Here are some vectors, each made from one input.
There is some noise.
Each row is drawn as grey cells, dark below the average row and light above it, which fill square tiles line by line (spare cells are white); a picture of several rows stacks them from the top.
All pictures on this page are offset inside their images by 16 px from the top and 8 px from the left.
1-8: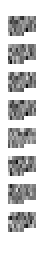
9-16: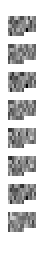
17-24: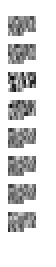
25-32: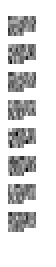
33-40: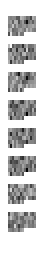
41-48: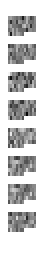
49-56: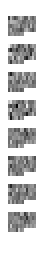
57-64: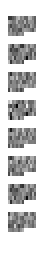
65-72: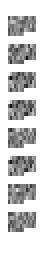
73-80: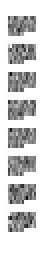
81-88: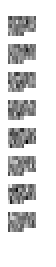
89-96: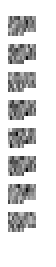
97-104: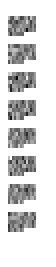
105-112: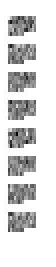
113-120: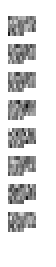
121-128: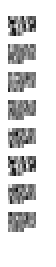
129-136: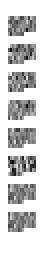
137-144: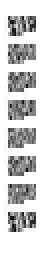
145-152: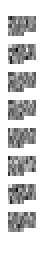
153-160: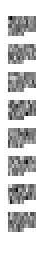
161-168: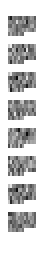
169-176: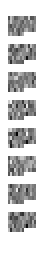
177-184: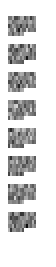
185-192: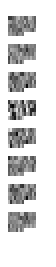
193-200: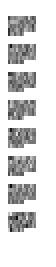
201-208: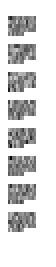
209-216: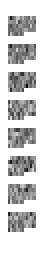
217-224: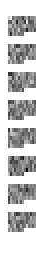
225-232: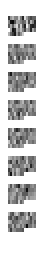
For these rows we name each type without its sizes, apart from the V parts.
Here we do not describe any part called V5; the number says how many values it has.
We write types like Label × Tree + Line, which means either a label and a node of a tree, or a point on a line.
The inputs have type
List(Bool × V5).
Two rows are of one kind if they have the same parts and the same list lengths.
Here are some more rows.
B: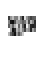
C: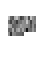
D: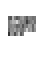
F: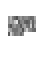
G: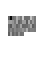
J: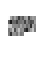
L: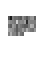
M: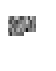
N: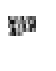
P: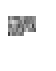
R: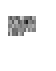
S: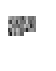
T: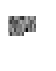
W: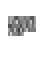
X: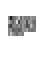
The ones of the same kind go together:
B, N
C, J, M, S, T
D, F, G, L, P, R, W, X

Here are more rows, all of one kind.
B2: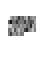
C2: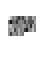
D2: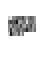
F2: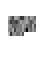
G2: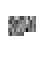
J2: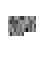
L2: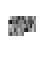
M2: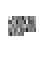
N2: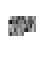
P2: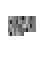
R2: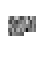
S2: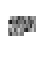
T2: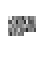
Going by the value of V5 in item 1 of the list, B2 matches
C2, L2, N2 and S2.
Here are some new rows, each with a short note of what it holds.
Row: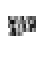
the empty list
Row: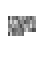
a list of two items
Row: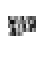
the empty list
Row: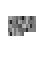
a list of one item
